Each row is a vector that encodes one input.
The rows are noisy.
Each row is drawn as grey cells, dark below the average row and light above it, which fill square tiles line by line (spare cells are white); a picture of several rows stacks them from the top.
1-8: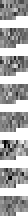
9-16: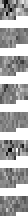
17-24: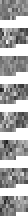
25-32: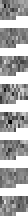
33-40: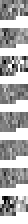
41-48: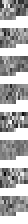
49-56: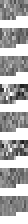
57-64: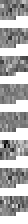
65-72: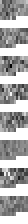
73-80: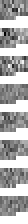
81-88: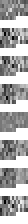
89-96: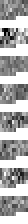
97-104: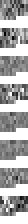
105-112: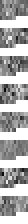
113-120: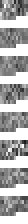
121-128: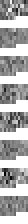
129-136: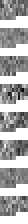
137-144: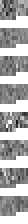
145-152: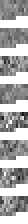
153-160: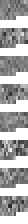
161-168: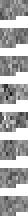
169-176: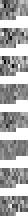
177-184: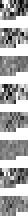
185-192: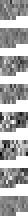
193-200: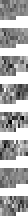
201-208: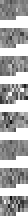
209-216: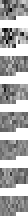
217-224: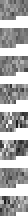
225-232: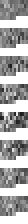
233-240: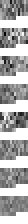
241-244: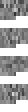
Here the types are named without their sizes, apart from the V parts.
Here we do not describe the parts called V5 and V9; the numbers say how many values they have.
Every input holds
a point on a line, a value of V5 and a value of V9, together with either a fixed value, or a node of a tree.
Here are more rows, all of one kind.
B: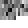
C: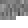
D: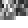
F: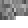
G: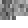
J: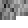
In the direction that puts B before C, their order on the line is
J, B, G, D, F, C.
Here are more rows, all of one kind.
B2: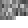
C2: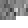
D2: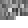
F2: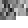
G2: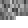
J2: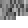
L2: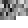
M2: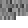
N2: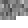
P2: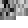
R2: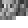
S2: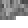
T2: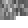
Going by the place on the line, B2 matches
F2, M2, P2 and T2.
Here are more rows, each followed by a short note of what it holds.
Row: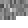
a point on a line, a node of a tree, a value of V5 and a value of V9
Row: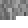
a point on a line, a value of V5 and a value of V9
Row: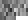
a point on a line, a value of V5 and a value of V9
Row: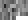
a point on a line, a value of V5 and a value of V9
